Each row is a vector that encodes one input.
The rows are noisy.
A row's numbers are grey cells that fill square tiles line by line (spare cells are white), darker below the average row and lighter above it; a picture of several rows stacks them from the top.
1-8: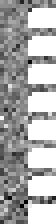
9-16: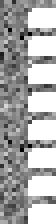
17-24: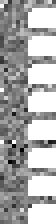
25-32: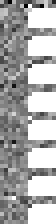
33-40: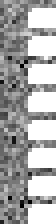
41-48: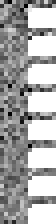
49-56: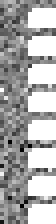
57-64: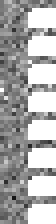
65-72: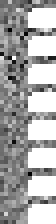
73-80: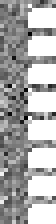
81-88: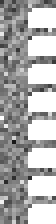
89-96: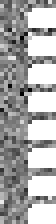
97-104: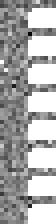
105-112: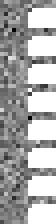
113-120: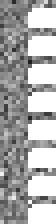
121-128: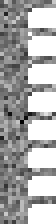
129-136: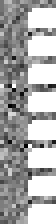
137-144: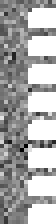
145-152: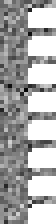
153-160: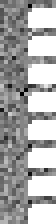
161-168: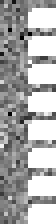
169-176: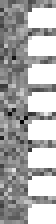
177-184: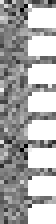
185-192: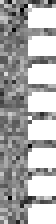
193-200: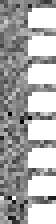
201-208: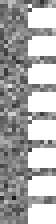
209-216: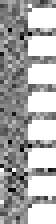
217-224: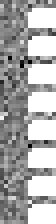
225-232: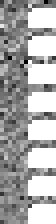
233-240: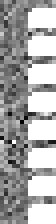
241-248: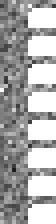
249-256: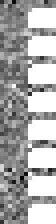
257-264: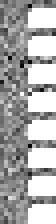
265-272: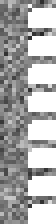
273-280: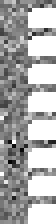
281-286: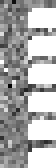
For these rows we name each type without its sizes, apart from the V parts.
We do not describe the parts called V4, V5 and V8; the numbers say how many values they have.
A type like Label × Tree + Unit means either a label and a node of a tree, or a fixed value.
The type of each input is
(Bool × V5 + Tree) × V8 + Line + V4.
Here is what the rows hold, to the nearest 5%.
About 15% of them hold a point on a line. About 10% of them hold a value of V4. The rest hold a value of V8, together with either a node of a tree, or a true/false value and a value of V5.
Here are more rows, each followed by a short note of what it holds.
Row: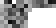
a point on a line
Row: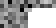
a point on a line
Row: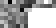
a point on a line
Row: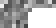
a value of V4
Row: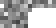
a value of V4
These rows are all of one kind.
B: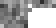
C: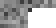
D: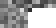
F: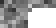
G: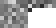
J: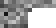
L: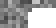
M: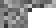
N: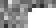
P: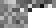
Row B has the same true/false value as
F and J.
